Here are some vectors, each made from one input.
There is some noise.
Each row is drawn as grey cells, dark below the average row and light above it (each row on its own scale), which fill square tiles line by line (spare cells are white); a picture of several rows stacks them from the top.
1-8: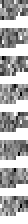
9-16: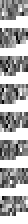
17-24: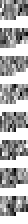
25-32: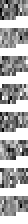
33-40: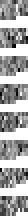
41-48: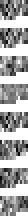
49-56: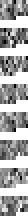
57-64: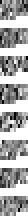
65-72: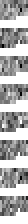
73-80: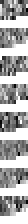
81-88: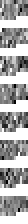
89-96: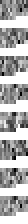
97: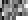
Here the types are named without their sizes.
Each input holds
a list of points on a line.
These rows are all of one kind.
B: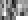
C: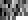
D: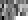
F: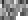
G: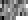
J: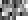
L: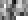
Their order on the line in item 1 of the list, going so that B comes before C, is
L, B, J, F, G, D, C.
